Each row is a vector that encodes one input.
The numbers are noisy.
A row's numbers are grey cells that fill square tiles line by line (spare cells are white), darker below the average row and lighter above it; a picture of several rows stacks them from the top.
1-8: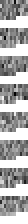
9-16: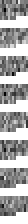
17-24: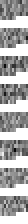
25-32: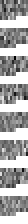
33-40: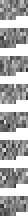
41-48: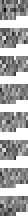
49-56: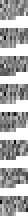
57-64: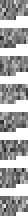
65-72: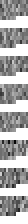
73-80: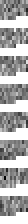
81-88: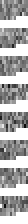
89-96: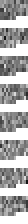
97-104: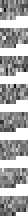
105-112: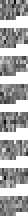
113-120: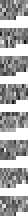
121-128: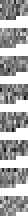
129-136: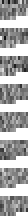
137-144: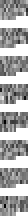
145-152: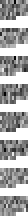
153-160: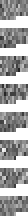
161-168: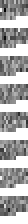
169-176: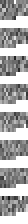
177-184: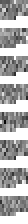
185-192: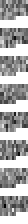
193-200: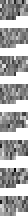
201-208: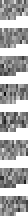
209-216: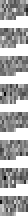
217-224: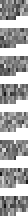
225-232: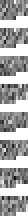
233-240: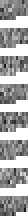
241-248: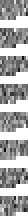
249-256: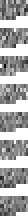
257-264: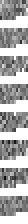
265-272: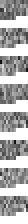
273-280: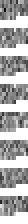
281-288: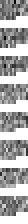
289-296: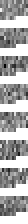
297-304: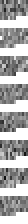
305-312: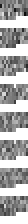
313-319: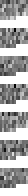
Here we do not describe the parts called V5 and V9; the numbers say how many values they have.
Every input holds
one of 7 labels, together with either a point on a 7-point line and a value of V5, or a value of V9.
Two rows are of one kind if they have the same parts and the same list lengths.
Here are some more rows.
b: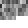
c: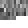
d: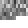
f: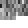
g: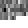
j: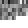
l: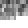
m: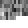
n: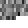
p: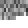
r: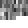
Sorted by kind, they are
b, f, l, p
c, d, g, j, m, n, r

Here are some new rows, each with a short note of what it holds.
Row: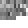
one of 7 labels, a point on a 7-point line and a value of V5
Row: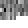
one of 7 labels and a value of V9
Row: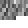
one of 7 labels, a point on a 7-point line and a value of V5
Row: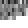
one of 7 labels, a point on a 7-point line and a value of V5
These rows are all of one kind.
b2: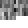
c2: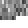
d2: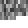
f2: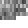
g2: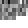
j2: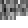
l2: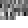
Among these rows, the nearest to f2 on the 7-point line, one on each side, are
b2 and g2.
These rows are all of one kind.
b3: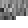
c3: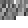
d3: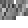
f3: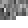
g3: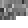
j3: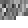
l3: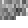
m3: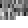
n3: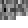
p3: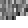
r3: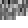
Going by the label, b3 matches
f3 and g3.
